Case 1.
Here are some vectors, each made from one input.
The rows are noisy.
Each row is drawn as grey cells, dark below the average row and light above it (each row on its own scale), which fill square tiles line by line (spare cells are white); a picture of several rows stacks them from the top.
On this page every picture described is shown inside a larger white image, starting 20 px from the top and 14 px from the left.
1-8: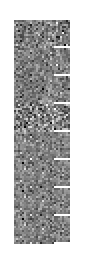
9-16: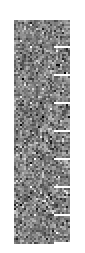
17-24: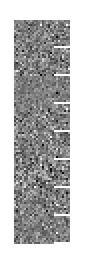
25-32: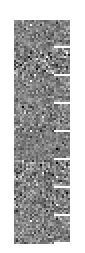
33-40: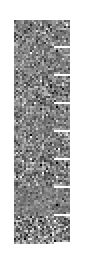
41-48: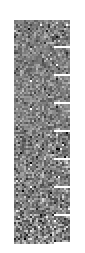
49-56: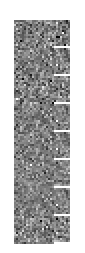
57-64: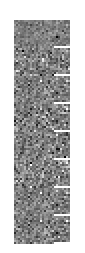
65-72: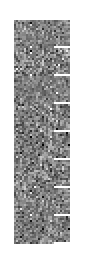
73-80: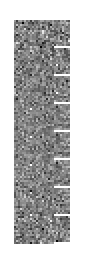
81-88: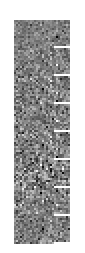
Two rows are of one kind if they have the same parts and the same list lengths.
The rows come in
2 kinds.
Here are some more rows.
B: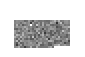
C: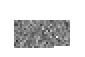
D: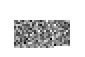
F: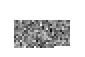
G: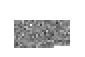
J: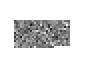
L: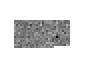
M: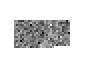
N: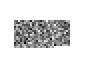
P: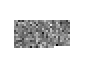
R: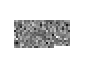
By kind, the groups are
B, C, F, G, J, L, M, P, R
D, N

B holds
a point on a 17-point circle.
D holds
a fixed value.
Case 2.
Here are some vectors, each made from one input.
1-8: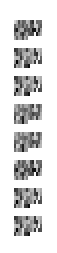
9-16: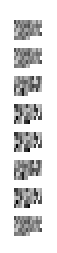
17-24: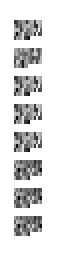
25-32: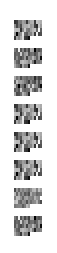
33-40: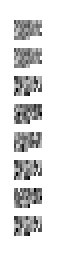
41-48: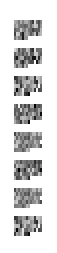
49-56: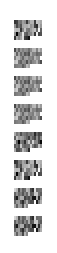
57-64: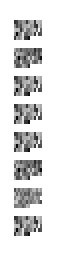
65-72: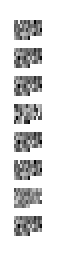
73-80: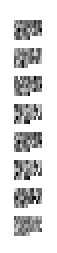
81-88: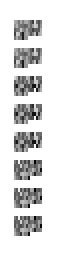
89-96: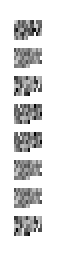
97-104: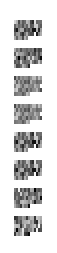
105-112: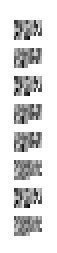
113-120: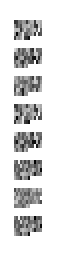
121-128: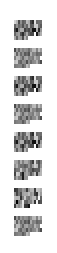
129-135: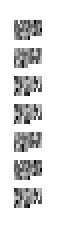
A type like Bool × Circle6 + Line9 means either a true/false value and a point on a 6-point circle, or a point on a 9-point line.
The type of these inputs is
Line6.
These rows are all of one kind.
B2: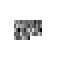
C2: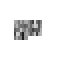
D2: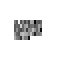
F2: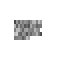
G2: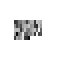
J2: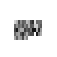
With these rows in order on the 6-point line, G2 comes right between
D2 and F2.
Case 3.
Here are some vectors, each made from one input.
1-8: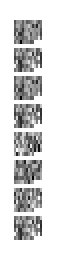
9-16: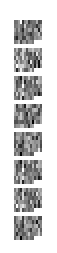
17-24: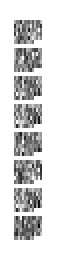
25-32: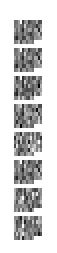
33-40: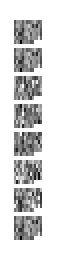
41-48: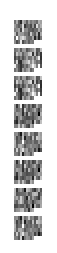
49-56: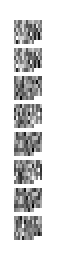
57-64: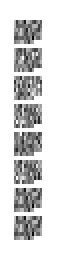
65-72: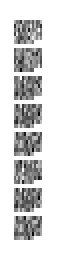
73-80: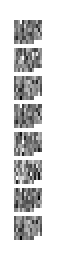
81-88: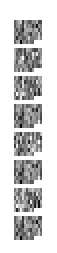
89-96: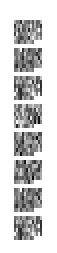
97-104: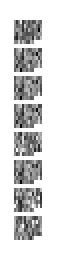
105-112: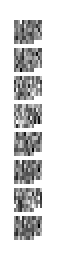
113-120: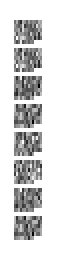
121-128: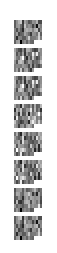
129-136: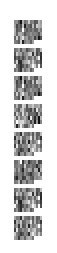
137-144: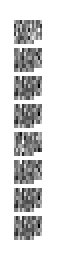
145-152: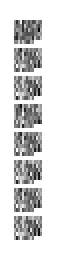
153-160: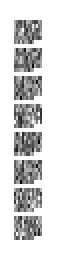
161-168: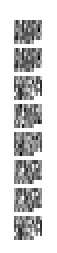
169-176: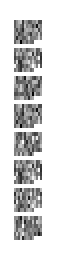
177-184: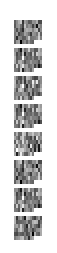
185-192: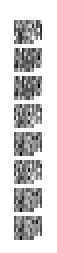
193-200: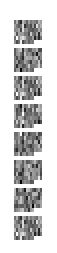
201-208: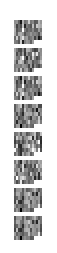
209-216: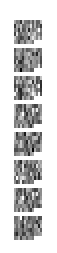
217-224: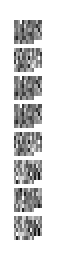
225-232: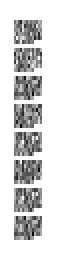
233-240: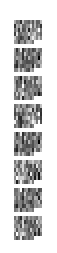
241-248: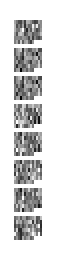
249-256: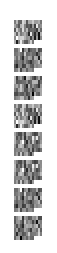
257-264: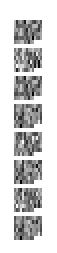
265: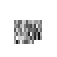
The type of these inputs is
Line11.
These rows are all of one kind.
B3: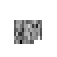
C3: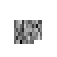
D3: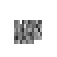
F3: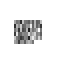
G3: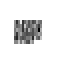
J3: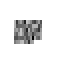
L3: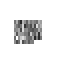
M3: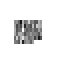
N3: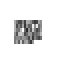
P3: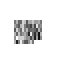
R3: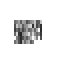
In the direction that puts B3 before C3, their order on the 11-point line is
F3, R3, B3, C3, D3, G3, J3, N3, M3, L3, P3.
